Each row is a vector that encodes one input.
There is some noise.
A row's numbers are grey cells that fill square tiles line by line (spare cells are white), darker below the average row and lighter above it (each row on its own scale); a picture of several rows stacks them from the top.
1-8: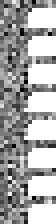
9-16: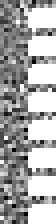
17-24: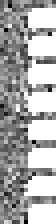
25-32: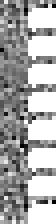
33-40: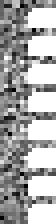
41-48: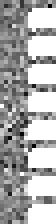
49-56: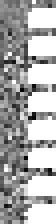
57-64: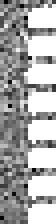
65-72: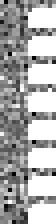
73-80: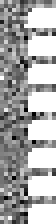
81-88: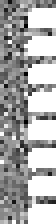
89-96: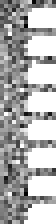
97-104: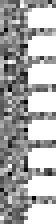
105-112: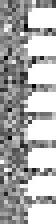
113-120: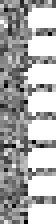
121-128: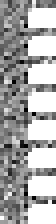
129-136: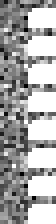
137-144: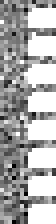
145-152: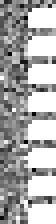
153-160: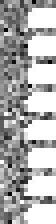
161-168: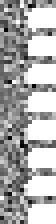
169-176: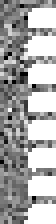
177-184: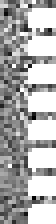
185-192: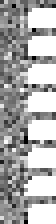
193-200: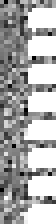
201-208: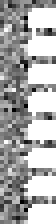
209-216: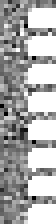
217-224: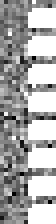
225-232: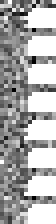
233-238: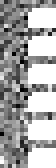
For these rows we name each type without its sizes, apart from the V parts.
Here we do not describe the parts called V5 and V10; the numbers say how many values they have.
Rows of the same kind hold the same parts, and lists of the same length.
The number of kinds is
2.
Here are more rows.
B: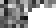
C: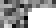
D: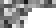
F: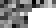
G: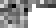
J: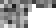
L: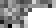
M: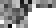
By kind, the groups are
B, F, J
C, D, G, L, M

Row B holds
a point on a line, four true/false values and a value of V5.
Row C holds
four true/false values, a value of V5 and a value of V10.
